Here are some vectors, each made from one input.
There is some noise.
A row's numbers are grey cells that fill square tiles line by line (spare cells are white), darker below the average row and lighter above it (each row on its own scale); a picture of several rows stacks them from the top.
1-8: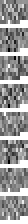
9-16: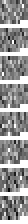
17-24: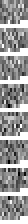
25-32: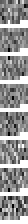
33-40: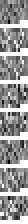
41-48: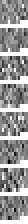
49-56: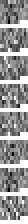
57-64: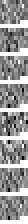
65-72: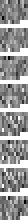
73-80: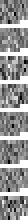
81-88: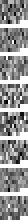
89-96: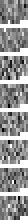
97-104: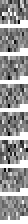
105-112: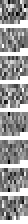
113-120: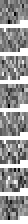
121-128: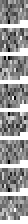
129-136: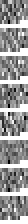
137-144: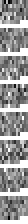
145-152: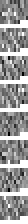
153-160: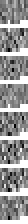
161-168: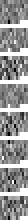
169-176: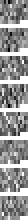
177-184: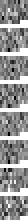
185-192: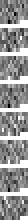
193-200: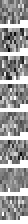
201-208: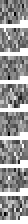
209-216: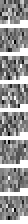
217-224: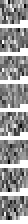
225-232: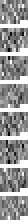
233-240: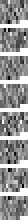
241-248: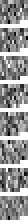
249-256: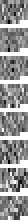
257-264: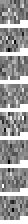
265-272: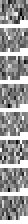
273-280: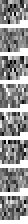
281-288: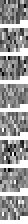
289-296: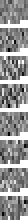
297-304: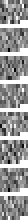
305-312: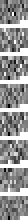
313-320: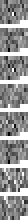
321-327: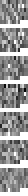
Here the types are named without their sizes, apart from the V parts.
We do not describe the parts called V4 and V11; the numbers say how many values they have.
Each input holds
either three true/false values, a value of V4 and a value of V11, or a list of points on a line.
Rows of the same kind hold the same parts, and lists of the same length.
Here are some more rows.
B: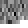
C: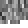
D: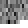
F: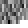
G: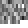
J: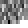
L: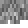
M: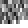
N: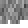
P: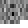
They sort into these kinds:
B, D
C, G, L, N
F
J, M
P

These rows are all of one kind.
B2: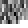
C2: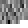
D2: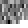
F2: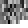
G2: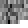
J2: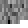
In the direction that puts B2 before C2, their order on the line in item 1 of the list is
F2, D2, B2, C2, J2, G2.
